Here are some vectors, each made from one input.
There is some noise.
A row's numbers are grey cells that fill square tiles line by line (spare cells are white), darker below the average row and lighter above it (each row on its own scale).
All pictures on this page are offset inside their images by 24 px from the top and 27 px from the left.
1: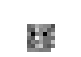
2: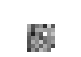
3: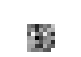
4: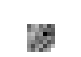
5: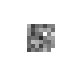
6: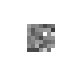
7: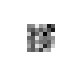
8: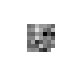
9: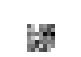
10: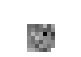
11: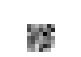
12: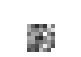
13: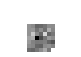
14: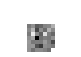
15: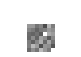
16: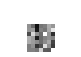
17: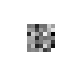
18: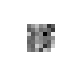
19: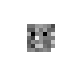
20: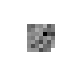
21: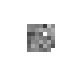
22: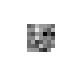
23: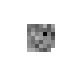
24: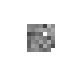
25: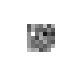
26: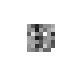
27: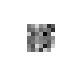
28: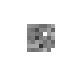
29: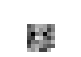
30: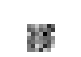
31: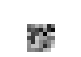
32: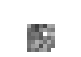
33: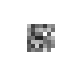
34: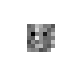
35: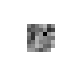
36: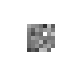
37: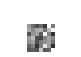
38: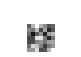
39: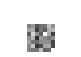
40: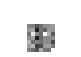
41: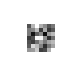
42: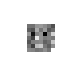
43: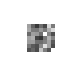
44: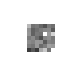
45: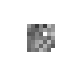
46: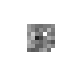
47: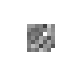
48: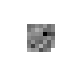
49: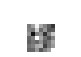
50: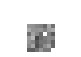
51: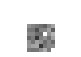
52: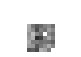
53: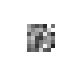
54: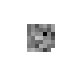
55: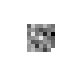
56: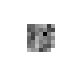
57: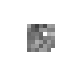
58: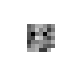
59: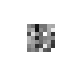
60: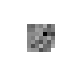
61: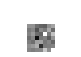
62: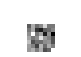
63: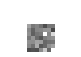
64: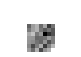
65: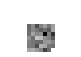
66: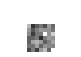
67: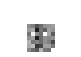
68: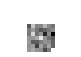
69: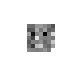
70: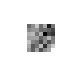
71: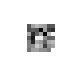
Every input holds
a point on a 6-point line and four true/false values.
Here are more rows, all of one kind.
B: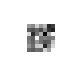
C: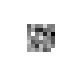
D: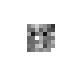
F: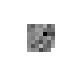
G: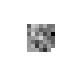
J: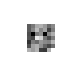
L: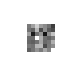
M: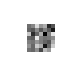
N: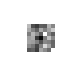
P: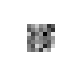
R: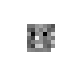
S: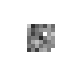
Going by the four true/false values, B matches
D, L, M and P.
